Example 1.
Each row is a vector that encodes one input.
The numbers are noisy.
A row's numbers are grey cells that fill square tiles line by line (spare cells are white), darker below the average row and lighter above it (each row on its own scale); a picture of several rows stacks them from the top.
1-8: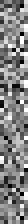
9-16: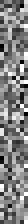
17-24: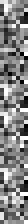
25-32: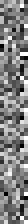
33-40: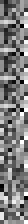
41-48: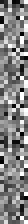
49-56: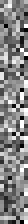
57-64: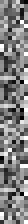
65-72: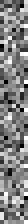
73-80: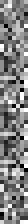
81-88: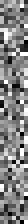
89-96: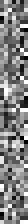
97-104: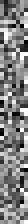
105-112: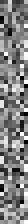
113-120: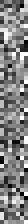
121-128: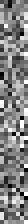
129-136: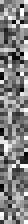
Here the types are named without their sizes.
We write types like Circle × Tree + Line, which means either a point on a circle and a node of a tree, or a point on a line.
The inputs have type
Bool × Bool × Bool × Bool.
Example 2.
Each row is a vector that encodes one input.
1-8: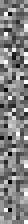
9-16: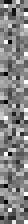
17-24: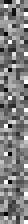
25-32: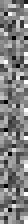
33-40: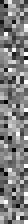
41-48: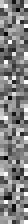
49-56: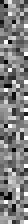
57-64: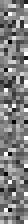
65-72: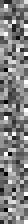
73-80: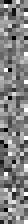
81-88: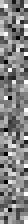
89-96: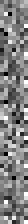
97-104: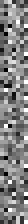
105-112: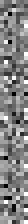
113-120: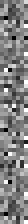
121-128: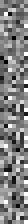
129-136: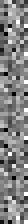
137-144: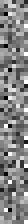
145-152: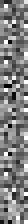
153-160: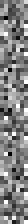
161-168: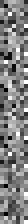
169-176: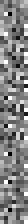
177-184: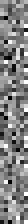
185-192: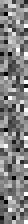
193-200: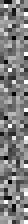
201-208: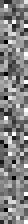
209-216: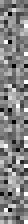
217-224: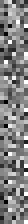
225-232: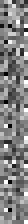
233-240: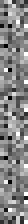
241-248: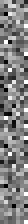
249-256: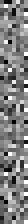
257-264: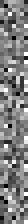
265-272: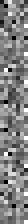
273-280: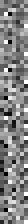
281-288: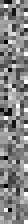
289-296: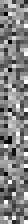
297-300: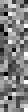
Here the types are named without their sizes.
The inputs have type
Line.
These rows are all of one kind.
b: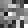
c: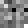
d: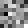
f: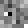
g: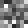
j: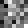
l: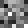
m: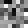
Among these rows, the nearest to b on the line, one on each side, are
c and d.
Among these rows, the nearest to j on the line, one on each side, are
d and l.
